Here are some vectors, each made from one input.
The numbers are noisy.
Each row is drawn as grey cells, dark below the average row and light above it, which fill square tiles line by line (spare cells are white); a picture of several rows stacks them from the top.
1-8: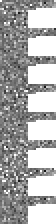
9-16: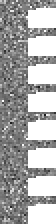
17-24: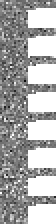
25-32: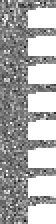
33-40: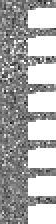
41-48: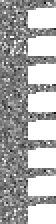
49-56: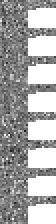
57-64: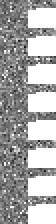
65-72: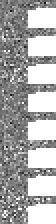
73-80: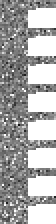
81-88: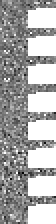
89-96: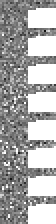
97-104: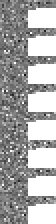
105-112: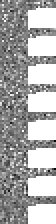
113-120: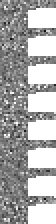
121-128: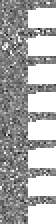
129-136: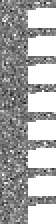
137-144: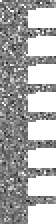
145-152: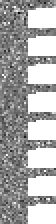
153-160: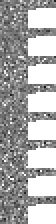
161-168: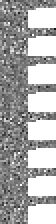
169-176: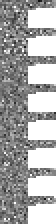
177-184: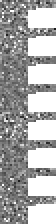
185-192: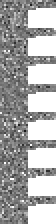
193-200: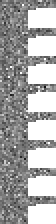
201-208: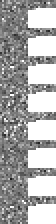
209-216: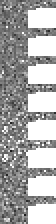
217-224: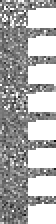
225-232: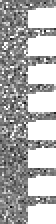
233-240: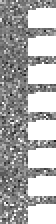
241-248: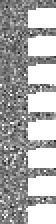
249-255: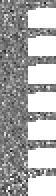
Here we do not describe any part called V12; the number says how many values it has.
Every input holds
either two values of V12, or a list of up to two points on an 8-point line.
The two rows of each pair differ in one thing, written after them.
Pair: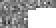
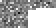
the place on the 8-point line in item 2 of the list
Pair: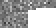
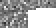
the place on the 8-point line in item 1 of the list
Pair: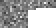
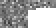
the place on the 8-point line in item 1 of the list
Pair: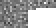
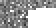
the place on the 8-point line in item 2 of the list
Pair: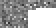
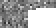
the place on the 8-point line in item 2 of the list
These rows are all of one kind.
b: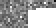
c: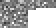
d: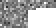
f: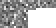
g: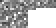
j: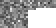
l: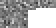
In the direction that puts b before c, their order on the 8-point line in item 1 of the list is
l, f, g, j, b, c, d.
